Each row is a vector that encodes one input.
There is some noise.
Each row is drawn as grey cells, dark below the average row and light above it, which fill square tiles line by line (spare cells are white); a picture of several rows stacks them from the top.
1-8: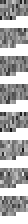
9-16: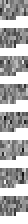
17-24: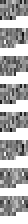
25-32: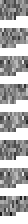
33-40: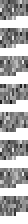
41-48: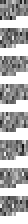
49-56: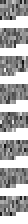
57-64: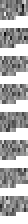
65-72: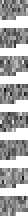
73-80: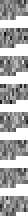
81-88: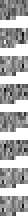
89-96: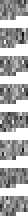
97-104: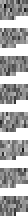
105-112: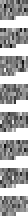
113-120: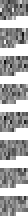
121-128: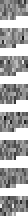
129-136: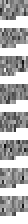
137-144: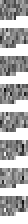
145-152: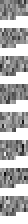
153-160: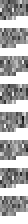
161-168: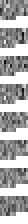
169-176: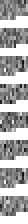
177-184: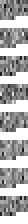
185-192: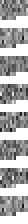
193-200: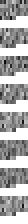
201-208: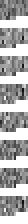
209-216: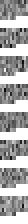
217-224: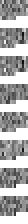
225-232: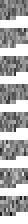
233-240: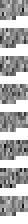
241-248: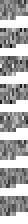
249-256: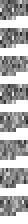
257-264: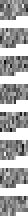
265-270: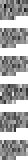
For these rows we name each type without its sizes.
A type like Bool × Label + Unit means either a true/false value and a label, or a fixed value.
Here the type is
Label.
